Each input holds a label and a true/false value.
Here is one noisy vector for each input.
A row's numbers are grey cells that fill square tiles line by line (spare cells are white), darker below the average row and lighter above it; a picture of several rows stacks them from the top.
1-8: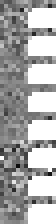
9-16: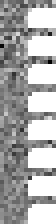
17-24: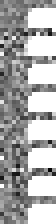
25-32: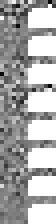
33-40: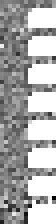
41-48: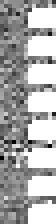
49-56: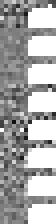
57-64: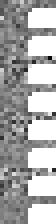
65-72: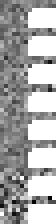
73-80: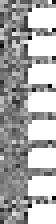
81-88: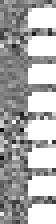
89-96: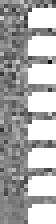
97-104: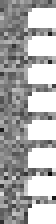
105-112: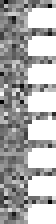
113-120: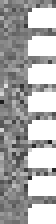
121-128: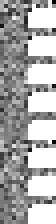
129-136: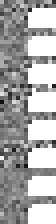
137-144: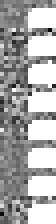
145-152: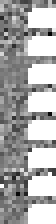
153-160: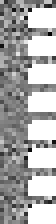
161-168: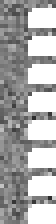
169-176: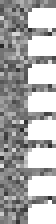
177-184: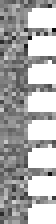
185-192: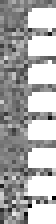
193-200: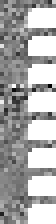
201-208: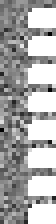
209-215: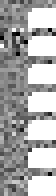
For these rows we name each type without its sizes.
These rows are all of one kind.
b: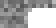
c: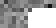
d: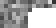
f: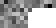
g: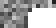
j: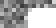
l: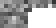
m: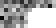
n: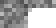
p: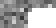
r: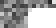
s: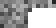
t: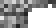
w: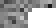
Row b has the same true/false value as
c, j and r.
